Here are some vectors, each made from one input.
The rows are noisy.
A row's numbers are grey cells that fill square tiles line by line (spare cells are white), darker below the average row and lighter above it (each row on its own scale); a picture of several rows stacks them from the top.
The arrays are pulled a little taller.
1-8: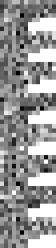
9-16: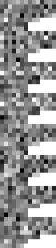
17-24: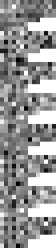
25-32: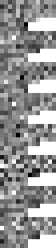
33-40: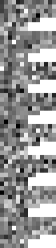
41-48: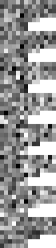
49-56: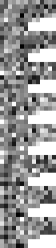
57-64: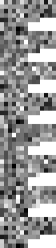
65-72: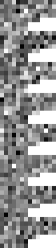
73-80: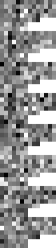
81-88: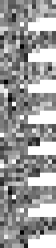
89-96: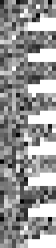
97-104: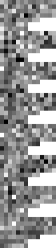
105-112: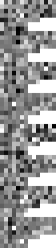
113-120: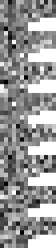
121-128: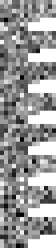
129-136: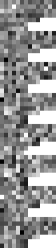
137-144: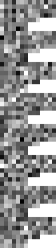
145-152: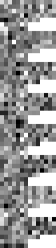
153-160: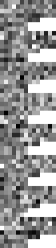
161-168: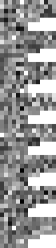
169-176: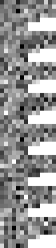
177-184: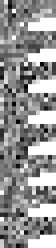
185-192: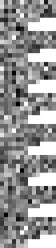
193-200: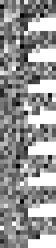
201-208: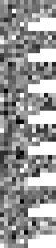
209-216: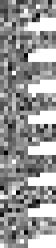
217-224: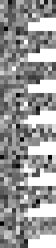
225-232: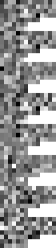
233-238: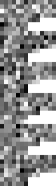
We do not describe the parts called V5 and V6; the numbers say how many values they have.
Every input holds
either three true/false values, or a value of V5 and a value of V6, or a list of up to two points on a 7-point line.
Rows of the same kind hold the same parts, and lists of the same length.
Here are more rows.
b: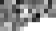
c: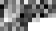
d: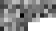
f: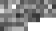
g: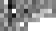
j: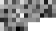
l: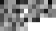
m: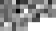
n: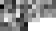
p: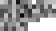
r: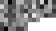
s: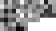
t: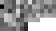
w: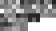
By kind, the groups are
b, l, m
c, d, n, t
f, w
g, j, r, s
p

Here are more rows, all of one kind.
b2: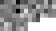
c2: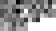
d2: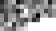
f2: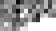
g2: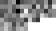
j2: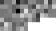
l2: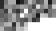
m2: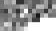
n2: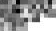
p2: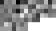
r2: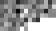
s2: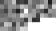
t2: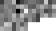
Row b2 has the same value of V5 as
j2, p2 and t2.
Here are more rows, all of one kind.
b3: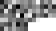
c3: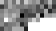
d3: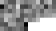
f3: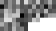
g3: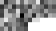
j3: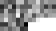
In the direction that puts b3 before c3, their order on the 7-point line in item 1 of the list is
d3, j3, g3, f3, b3, c3.
